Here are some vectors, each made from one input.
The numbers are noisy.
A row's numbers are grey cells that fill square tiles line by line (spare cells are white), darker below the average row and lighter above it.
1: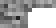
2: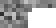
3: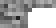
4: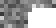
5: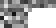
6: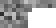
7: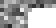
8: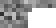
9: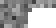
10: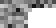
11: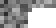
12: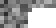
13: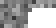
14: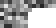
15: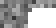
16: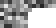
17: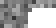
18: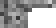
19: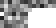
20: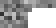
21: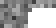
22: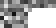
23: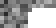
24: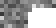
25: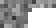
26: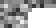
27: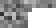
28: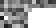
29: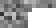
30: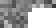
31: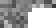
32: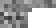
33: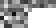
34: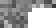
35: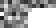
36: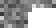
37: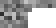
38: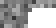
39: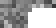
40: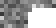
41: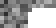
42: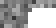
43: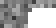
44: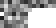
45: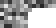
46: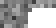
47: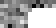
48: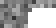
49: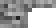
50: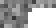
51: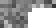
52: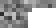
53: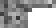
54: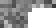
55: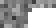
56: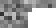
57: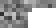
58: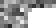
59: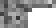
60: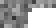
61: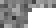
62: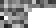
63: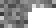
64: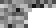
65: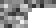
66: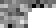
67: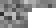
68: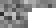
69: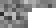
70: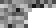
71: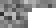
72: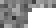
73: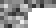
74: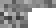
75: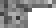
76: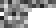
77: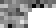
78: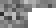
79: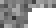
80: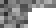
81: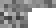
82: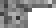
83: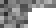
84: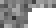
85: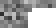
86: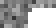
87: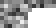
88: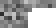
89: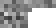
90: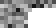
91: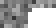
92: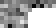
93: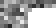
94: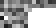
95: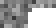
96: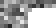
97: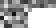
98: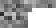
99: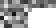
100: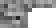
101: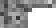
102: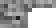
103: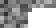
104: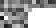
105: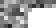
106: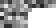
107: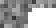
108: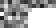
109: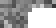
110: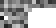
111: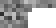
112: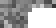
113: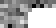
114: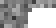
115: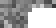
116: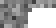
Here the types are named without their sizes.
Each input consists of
either a point on a line, or three true/false values.
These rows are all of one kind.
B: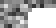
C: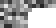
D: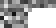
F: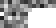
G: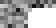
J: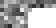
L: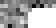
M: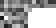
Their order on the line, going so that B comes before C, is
G, L, J, B, C, F, D, M.
